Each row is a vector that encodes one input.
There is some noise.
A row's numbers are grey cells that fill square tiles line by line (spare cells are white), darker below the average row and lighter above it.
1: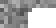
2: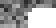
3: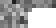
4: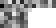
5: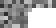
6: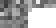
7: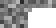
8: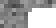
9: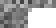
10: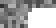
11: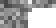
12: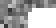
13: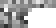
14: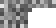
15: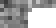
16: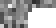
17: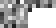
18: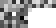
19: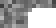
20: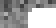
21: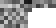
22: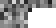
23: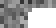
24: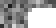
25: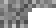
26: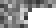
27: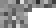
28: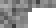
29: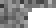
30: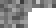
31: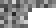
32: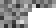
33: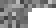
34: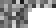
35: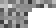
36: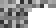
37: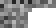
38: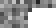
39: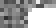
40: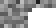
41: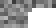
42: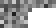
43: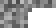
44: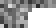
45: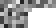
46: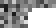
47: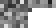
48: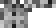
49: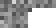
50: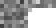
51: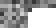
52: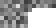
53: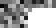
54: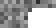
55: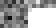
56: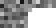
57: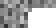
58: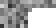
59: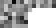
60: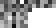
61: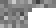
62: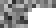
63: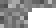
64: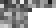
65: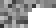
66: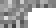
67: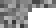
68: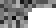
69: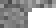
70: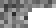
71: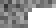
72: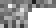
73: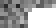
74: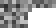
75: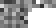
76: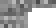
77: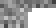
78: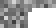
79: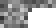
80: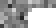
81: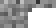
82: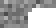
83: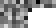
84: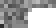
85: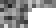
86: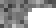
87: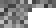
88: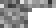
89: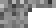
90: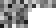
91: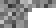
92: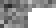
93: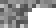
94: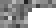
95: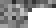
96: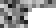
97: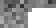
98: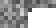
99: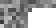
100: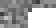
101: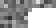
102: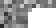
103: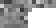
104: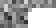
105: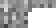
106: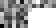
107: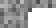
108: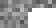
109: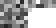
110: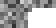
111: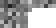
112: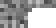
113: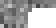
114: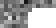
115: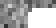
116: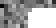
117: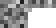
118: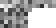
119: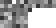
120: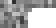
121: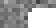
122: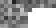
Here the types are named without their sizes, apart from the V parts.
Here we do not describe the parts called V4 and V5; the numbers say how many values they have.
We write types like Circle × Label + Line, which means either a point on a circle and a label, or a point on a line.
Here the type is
(Bool × V4 + V5) × Label.
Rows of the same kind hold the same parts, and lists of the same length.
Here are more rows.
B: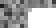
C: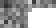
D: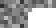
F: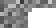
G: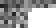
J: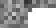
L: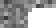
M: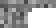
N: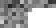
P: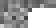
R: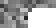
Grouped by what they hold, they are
B, D, F, J, P, R
C, G, L, M, N

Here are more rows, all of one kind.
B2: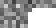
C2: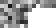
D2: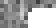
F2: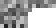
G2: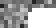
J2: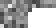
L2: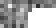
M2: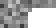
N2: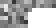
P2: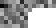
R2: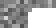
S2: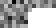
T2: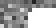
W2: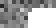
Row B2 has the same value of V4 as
D2, G2 and M2.
